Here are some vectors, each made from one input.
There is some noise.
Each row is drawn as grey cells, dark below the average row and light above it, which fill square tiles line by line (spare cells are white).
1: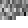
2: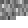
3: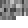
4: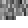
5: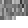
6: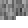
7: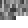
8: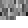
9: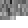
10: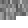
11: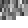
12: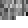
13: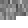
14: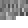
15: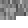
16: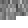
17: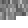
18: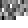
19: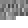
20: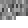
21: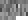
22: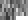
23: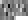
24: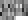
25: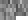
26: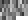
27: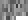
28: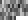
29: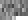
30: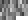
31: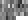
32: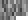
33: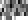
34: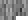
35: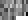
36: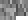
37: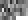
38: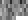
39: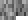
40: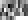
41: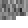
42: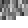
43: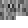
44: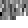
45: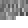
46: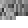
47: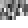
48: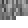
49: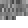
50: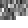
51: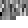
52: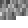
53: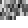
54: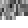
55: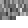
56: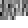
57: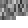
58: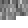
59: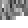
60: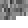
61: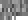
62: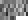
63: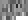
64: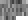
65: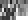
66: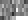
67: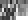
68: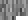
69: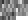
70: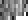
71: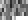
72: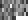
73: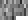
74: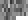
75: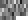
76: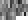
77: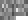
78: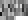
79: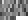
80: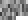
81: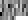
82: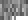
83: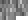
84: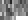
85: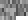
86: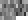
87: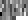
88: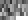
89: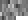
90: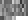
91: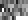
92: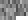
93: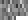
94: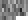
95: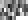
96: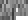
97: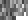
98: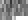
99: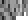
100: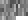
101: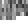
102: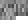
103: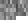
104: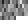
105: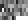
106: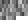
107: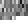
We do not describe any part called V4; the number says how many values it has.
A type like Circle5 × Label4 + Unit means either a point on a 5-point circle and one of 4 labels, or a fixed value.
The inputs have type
(Bool × Bool × Bool + Unit) × Label5 + V4 × V4.
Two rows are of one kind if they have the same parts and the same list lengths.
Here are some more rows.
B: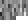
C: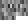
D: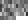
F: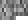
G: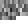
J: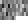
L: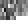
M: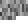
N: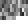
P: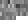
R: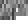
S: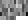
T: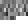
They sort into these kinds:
B, C, G, J, M, S, T
D, F, L, N, R
P

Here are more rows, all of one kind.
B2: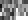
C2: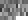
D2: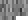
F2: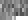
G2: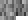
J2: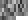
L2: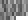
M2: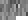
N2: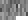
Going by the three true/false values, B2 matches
C2, M2 and N2.
